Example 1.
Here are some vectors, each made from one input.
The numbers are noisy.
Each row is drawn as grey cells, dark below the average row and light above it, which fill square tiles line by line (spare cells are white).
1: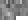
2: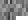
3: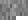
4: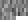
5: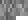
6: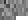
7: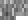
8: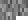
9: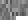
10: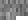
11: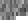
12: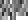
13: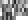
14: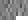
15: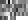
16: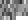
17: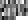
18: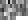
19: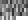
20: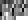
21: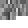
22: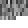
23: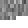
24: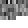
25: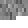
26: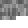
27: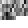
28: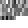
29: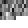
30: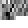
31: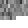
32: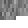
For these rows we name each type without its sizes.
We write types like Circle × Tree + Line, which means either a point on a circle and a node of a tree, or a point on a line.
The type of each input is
Bool × Bool × Bool.
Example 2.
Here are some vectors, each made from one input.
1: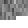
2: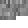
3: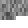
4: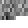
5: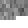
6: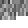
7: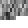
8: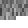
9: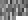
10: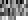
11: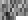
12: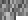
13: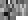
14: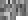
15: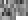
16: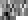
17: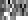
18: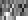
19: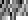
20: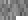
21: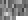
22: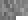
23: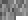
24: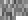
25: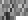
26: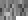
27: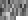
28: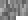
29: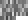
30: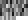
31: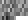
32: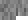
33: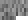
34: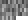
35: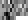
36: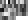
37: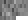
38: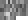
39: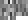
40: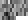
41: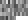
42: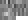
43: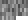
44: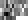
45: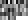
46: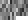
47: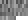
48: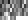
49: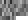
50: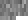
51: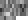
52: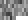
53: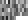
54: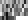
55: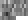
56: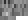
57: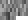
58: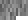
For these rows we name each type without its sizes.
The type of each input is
Bool × Bool × Bool.
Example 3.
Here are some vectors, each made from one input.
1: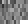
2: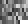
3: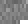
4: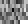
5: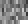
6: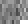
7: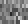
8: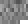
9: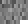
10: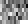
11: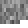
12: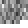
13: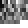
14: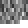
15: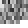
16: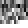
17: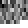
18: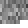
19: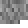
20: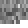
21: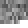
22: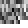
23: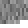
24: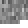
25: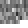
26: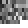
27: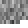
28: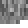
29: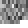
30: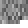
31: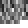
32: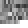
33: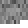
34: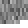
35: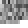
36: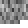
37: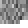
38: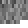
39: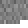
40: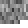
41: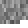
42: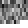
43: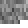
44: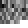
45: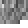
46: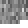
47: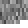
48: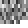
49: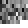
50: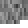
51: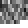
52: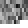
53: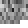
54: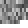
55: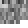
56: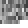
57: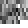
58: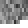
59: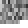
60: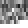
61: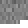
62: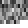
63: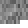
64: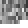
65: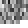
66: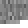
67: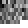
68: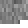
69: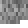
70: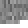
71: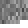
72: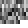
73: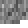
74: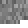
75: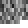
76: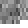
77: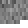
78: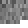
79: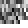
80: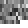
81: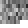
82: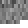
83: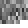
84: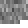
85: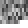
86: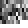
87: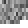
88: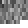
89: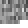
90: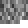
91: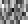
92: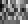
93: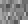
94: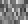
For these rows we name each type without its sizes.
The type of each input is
Label.
